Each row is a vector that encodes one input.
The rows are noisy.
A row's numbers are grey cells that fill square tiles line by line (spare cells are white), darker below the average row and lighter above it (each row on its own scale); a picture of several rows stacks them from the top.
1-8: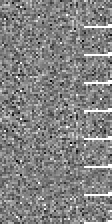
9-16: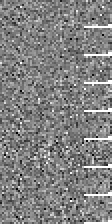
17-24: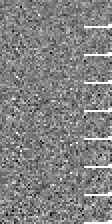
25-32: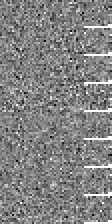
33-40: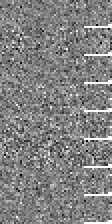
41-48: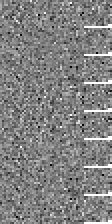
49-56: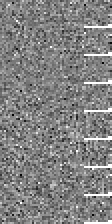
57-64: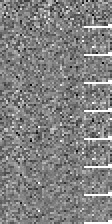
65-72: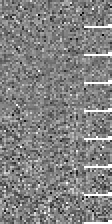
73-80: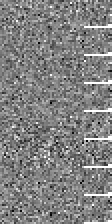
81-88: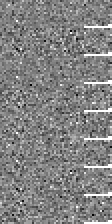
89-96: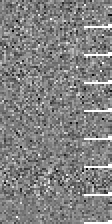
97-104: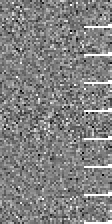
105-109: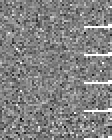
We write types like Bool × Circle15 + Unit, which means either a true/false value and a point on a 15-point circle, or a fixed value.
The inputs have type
Bool × Circle10 + Unit.
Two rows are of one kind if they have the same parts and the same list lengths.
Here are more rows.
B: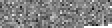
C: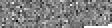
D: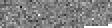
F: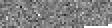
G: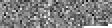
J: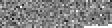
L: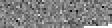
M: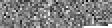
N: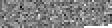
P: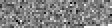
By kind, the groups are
B, C, D, F, J, L, N, P
G, M

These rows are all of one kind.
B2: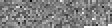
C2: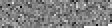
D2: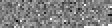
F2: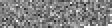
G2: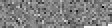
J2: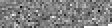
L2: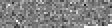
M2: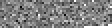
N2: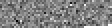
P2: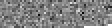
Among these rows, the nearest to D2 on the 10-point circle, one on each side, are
M2 and N2.
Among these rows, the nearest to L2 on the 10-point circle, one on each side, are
B2 and J2.
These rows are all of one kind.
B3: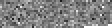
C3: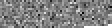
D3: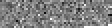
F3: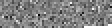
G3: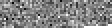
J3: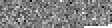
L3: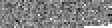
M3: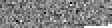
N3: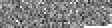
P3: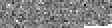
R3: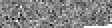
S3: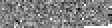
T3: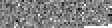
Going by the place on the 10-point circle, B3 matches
D3, L3, S3 and T3.
